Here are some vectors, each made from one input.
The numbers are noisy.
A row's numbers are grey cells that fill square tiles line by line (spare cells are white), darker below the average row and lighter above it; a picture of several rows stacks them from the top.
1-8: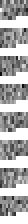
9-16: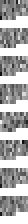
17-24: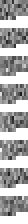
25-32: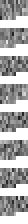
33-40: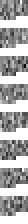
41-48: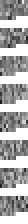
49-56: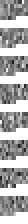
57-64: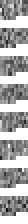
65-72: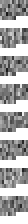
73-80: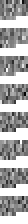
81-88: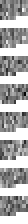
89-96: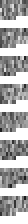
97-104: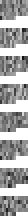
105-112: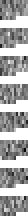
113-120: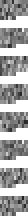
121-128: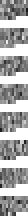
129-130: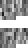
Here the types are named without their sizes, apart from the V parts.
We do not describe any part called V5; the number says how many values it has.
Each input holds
a point on a line, together with either a node of a tree, or a list of values of V5.
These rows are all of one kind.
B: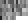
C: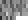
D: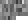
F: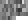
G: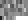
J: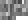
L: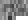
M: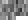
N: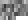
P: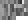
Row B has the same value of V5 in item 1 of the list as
D, F and M.
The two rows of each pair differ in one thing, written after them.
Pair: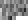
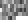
the value of V5 in item 1 of the list
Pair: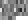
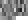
the value of V5 in item 2 of the list
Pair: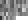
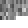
the value of V5 in item 2 of the list
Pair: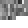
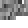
the value of V5 in item 1 of the list
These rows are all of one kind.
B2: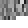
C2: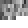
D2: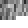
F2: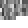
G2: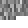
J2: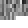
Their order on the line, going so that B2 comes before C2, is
B2, G2, F2, J2, D2, C2.
